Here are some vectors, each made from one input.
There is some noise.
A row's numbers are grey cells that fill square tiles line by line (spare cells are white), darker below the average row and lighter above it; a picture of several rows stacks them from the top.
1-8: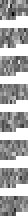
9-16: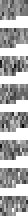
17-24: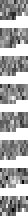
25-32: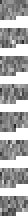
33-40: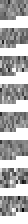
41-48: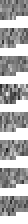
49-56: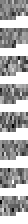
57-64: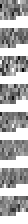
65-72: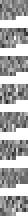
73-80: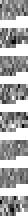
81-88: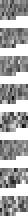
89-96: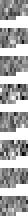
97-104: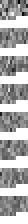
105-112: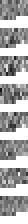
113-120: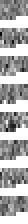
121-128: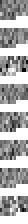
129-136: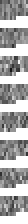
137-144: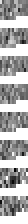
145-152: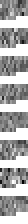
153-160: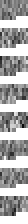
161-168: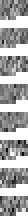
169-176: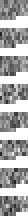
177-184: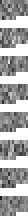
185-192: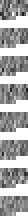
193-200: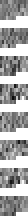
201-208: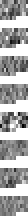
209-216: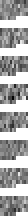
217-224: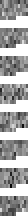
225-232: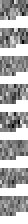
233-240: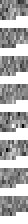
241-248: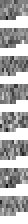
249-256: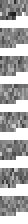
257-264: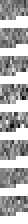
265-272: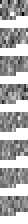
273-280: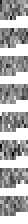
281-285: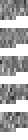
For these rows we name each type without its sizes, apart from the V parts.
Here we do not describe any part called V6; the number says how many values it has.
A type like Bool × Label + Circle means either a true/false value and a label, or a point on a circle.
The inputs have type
Bool × Label + Line × List(V6).
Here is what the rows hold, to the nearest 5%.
About 25% of them hold a label and a true/false value. The rest hold a point on a line, together with a list of values of V6.
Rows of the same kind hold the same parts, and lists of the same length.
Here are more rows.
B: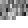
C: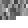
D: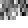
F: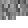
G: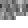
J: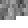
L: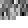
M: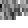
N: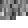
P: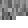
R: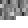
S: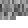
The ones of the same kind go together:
B, G, M, S
C, P, R
D, L
F, J, N

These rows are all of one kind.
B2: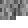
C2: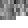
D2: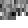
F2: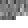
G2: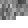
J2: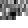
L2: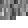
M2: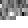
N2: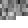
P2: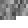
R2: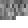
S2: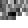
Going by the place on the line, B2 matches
M2 and P2.
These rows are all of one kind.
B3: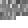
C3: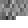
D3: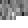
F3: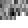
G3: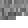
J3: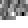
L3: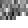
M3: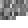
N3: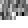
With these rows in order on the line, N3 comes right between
D3 and L3.
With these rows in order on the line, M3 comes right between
C3 and G3.
